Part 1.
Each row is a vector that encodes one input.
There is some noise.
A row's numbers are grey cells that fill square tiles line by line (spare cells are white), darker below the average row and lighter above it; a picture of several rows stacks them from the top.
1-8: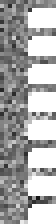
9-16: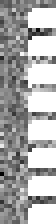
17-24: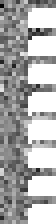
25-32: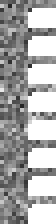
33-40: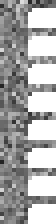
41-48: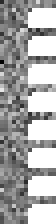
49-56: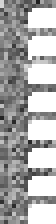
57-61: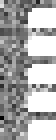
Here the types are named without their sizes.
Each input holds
a point on each of two lines.
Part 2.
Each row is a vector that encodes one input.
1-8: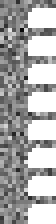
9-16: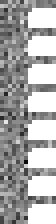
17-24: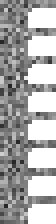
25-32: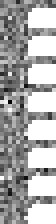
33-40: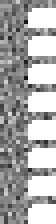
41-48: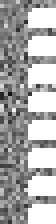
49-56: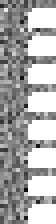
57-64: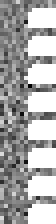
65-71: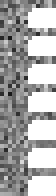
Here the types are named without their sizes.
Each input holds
three true/false values.
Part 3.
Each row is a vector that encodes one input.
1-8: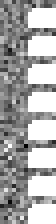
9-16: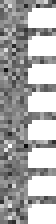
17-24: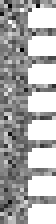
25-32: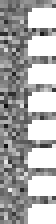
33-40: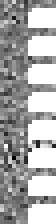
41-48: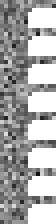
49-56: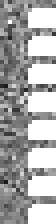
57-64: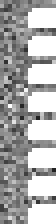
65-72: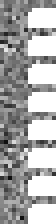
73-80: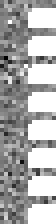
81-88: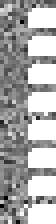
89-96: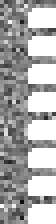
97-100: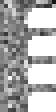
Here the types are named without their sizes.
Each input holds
either a fixed value, or a node of a tree.
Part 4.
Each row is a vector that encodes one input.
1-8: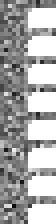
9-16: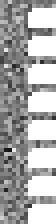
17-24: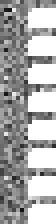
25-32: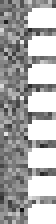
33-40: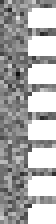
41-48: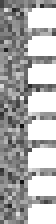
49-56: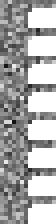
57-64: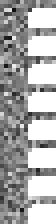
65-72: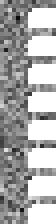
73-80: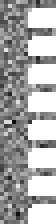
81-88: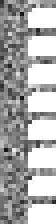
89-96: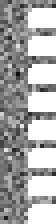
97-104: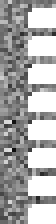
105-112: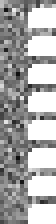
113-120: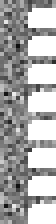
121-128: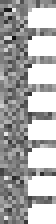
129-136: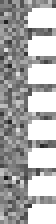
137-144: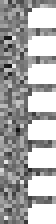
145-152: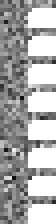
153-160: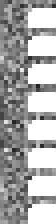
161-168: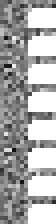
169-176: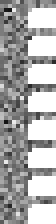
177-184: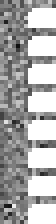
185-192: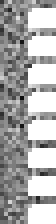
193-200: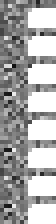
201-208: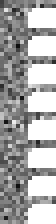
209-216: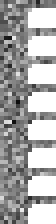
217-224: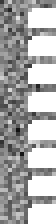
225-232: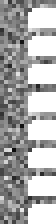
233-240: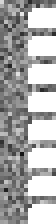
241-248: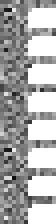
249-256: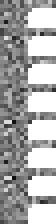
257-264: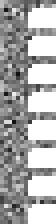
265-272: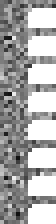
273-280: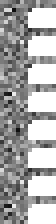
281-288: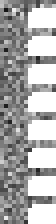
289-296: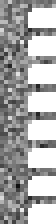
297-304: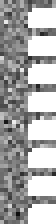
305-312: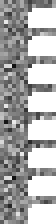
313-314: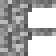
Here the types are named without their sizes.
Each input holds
four true/false values.
